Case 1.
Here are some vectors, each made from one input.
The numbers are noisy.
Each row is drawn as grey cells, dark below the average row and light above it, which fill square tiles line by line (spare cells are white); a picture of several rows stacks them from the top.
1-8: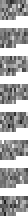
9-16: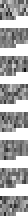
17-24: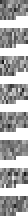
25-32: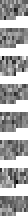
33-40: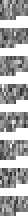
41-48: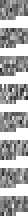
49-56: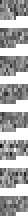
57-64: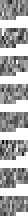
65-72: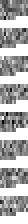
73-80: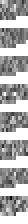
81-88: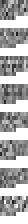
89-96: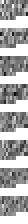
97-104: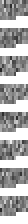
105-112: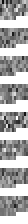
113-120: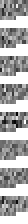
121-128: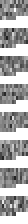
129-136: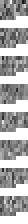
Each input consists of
three true/false values, together with either a point on a 10-point circle, or one of 11 labels.
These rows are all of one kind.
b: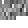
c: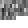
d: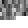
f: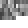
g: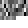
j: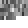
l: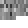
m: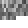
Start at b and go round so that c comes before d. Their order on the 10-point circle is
b, l, f, c, j, d, g, m.
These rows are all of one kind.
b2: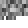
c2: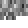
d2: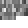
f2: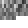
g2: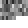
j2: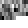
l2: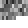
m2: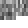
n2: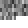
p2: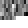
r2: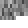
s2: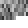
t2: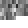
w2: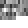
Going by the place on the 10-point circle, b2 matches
g2, l2 and n2.
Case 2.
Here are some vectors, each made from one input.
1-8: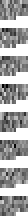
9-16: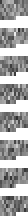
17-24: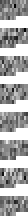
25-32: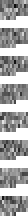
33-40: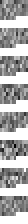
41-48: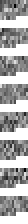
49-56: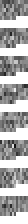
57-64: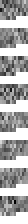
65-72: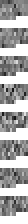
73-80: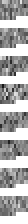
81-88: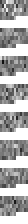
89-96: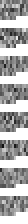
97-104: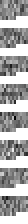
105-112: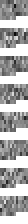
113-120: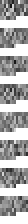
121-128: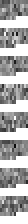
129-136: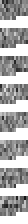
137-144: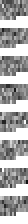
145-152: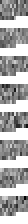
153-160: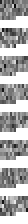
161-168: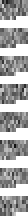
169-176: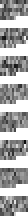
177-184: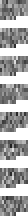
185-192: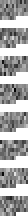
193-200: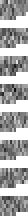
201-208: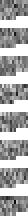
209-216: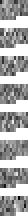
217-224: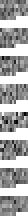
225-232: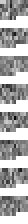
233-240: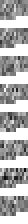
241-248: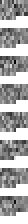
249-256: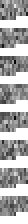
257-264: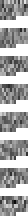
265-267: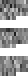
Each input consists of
either one of 11 labels and a point on each of two 5-point lines, or three true/false values.
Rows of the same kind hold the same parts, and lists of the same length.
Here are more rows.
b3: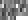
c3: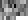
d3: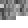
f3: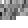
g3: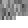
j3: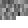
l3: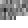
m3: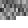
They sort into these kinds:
b3, d3, f3, g3, l3
c3, j3, m3

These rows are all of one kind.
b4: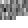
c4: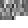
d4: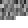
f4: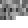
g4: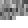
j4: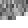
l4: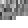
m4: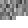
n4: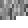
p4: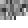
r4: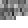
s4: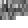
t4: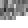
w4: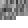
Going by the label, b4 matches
c4, f4 and p4.
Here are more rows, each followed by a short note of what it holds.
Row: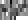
one of 11 labels and a point on each of two 5-point lines
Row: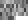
one of 11 labels and a point on each of two 5-point lines
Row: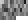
one of 11 labels and a point on each of two 5-point lines
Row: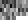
three true/false values
